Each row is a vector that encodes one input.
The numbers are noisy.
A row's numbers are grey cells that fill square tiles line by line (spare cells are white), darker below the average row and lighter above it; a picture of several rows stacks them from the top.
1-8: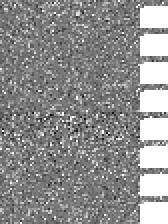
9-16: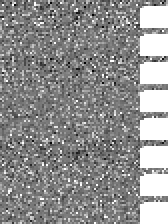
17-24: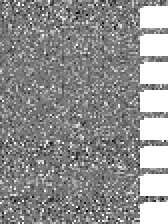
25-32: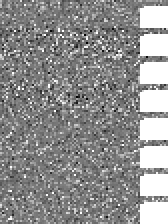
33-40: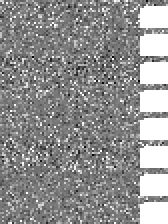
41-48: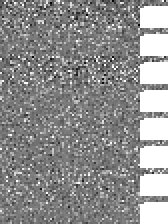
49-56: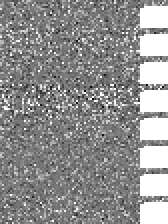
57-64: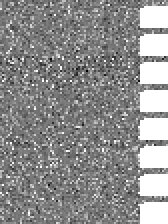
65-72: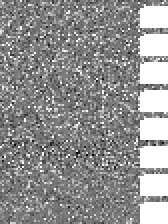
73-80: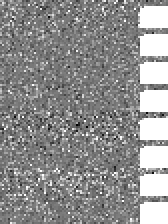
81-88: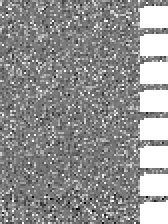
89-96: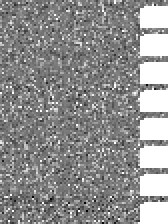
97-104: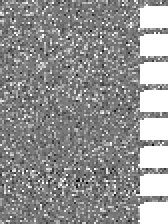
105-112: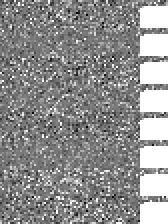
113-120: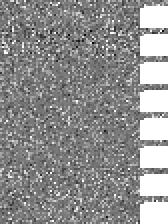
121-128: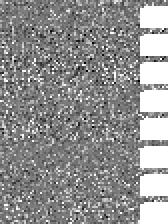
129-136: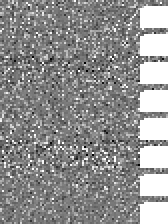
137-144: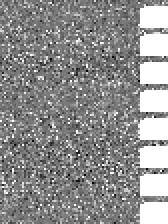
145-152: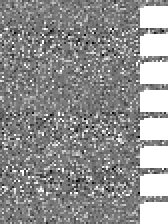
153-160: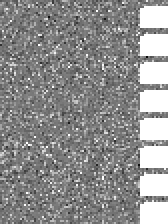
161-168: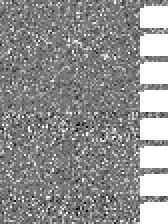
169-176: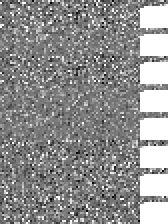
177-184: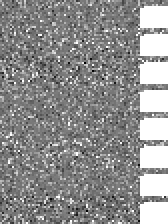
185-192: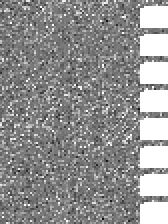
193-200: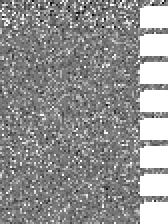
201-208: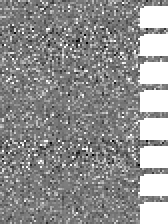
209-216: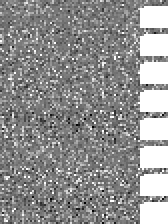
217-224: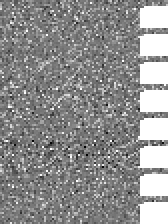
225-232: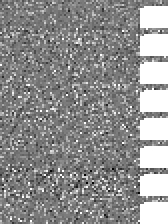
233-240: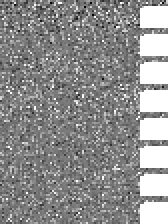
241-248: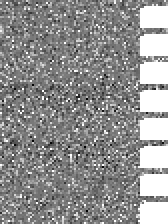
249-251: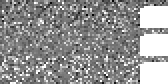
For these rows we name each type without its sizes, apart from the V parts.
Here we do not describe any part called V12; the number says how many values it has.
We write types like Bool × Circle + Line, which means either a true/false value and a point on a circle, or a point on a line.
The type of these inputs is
(Bool × Bool × Bool + Unit) × Label × V12 + Line.
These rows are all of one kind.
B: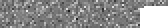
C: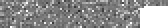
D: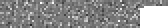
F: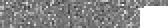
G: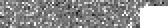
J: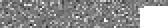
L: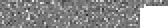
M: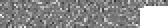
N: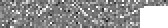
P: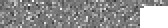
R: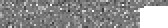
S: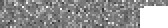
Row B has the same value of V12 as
C, F, J and R.
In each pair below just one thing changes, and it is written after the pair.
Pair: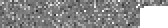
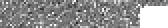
the value of V12
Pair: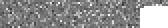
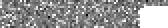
one of the three true/false values
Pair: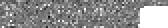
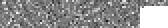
the label
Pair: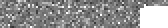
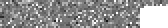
one of the three true/false values
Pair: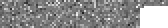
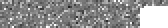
the value of V12
